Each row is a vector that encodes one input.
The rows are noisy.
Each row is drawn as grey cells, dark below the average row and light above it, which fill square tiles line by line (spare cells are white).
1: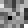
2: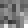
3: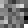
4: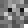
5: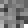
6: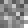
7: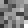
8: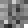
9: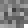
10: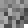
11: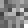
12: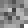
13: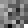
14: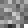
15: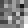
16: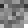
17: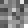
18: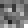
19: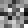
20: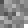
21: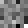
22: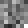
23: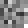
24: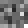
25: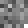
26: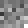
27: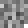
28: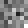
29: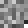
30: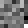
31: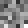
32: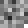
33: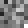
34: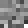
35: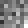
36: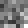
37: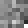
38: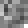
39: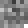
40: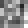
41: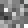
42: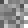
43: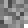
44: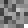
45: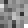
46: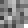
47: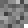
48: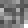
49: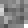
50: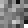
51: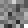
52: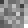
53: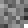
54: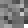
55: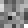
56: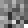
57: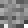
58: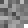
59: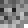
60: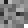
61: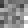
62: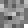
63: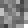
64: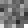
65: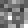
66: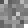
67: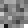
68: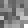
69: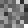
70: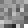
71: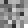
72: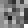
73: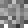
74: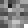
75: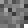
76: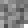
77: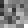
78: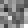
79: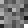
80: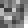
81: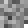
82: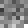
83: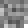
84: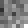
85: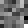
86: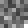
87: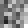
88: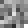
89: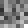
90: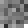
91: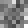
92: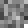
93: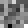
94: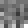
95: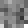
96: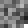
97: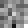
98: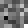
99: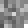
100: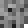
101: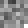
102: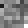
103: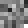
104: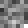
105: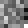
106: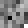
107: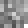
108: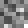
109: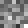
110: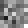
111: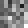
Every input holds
a point on a 6-point circle and one of 7 labels, together with either a point on a 6-point circle, or a fixed value.
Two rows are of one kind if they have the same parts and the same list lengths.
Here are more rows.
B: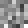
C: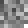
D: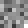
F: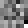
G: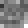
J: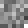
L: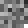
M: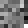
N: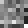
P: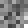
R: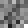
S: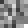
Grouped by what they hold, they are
B, C, F, P, R
D, G, J, L, M, N, S

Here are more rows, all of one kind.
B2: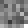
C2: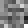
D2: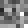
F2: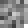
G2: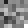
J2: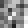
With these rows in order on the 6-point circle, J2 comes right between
F2 and G2.
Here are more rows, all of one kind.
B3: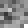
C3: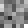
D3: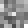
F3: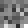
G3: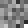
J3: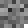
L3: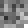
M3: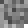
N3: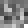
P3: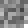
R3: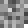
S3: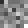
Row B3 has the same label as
L3, N3, R3 and S3.
